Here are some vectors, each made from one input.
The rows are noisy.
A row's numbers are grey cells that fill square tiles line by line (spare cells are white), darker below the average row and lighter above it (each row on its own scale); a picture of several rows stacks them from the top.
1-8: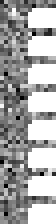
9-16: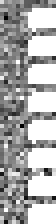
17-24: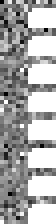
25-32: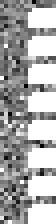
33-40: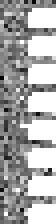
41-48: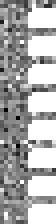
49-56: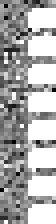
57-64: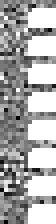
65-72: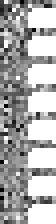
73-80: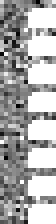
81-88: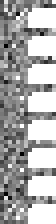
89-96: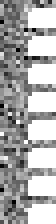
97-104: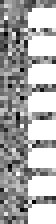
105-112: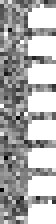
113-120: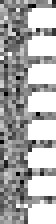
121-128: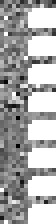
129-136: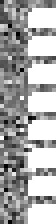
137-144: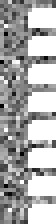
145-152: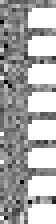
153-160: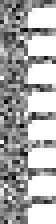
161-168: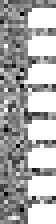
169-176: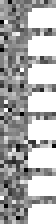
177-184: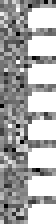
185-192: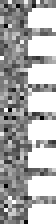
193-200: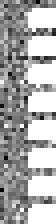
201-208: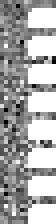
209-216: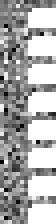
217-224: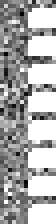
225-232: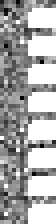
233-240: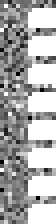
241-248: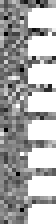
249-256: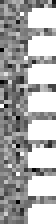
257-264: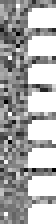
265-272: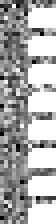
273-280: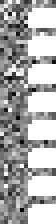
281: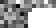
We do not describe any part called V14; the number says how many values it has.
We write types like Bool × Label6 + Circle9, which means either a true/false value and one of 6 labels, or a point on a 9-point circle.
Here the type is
Bool × Bool × Bool × Bool × Bool × Label6 × Label11 × V14 + Unit.
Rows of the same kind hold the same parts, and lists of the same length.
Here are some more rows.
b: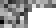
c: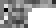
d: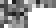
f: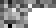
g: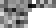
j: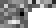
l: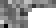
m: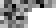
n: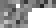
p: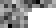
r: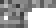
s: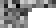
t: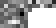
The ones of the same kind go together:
b, c, d, f, g, l, m, n, p, r, s
j, t

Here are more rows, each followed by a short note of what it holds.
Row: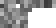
one of 6 labels, one of 11 labels, five true/false values and a value of V14
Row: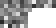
one of 6 labels, one of 11 labels, five true/false values and a value of V14
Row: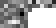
a fixed value
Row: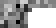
one of 6 labels, one of 11 labels, five true/false values and a value of V14
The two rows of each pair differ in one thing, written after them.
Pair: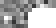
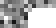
one of the five true/false values
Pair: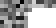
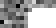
one of the two labels
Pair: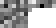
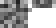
one of the two labels
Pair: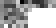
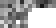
the value of V14
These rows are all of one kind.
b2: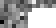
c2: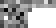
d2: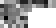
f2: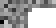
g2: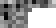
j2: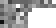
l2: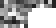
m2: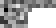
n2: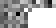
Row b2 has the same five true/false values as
d2 and l2.
